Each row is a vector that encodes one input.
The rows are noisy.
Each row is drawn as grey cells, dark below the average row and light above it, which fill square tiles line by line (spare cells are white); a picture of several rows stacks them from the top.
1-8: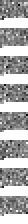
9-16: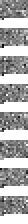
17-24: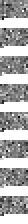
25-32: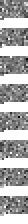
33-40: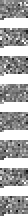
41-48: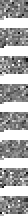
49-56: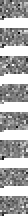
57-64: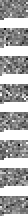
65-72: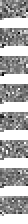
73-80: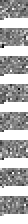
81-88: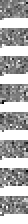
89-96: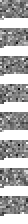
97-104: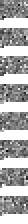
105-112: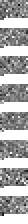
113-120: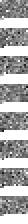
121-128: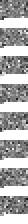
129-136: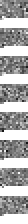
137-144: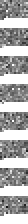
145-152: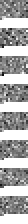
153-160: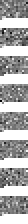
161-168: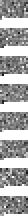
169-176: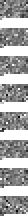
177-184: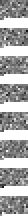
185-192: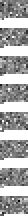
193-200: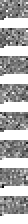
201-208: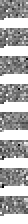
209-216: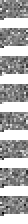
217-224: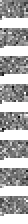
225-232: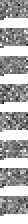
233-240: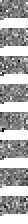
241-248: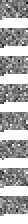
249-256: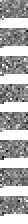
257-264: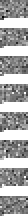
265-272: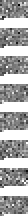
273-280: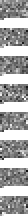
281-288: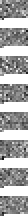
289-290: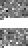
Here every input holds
five true/false values.
